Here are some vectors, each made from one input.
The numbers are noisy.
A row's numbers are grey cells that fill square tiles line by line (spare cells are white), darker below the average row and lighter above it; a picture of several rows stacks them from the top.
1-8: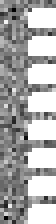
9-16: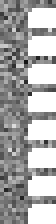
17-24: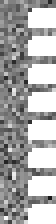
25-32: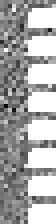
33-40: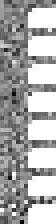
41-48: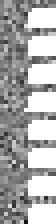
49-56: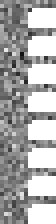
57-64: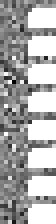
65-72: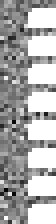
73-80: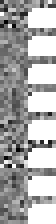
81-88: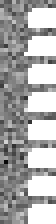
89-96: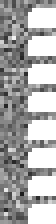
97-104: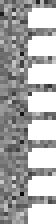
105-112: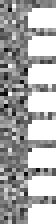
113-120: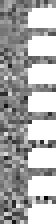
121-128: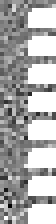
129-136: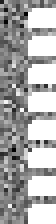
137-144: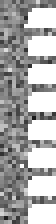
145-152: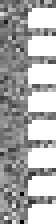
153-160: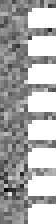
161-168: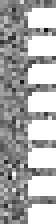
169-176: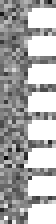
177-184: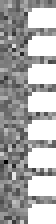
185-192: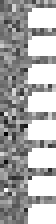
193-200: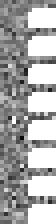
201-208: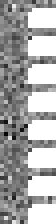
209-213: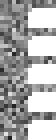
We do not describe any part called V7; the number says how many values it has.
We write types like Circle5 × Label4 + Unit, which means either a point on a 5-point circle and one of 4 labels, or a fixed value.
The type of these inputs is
Bool × Bool × Bool × Bool + (Line13 + Line15) × V7.
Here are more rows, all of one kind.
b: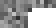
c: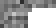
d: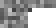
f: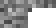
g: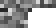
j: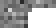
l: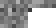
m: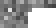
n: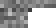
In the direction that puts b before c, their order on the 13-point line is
l, m, b, j, d, c, f, g, n.
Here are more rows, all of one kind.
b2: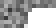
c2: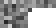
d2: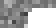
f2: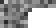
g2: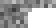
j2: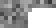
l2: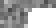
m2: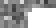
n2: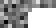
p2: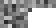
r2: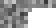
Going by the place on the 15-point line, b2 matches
c2, g2, p2 and r2.
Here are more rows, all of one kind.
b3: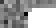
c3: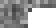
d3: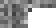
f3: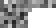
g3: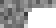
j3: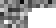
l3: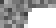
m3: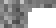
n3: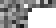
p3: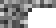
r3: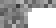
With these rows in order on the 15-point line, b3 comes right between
j3 and l3.
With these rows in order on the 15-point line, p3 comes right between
d3 and m3.
